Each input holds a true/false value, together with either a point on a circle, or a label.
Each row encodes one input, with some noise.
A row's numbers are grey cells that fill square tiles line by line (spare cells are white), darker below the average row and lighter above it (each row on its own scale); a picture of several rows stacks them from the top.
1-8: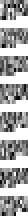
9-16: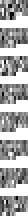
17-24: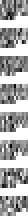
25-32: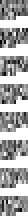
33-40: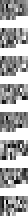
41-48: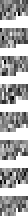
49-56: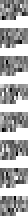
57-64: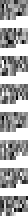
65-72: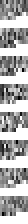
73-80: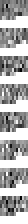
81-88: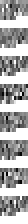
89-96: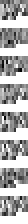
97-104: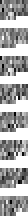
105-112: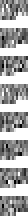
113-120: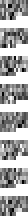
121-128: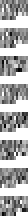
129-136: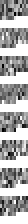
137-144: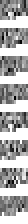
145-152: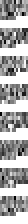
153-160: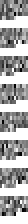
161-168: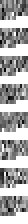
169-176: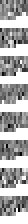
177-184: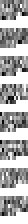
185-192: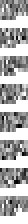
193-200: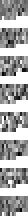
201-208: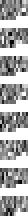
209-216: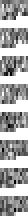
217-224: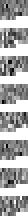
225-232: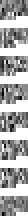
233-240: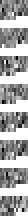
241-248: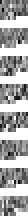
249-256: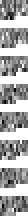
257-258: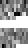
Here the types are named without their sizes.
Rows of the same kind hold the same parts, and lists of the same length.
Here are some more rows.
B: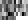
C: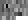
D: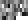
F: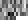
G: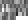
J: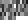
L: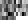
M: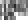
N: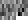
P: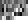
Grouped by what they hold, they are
B, C, F, L, P
D, G, J, M, N

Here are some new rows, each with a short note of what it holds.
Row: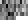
a label and a true/false value
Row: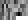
a label and a true/false value
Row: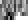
a label and a true/false value
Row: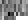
a label and a true/false value
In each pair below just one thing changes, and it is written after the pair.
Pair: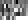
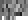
the label
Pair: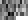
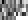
the label
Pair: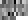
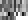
the label
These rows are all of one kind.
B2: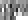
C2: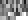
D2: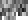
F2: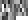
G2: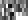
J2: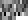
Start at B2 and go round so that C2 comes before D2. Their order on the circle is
B2, C2, F2, D2, G2, J2.
